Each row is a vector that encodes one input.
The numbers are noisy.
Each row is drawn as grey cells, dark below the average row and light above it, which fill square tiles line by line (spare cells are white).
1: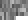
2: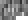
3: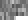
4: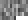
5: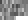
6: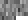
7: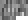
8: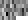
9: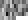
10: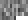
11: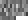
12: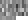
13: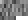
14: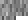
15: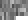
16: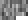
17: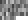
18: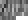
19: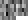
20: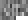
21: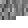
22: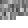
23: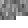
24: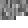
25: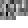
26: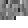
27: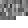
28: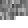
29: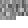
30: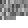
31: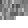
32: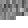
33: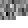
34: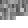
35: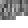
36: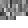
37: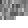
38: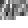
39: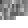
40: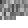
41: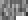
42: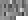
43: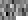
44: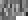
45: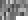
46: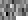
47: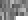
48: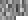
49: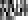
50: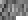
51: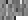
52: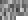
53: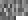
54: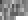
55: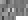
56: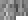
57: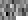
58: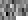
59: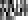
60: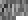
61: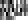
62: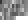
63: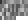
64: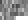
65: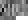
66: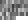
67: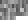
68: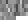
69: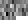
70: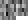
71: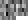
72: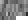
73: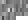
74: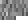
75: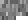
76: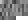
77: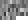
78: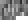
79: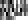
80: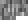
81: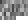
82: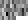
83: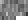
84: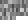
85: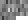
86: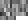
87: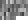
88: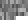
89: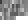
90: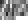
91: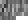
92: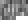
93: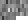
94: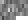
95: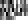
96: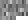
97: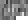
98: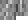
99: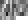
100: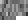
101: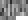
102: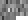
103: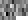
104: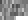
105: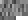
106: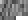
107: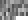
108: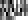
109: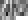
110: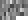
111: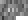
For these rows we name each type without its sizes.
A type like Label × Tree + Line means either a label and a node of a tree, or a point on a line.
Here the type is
List(Line).
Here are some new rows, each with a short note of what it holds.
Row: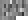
a list of three items
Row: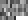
a list of three items
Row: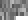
a list of two items
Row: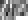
a list of one item
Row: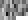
a list of one item
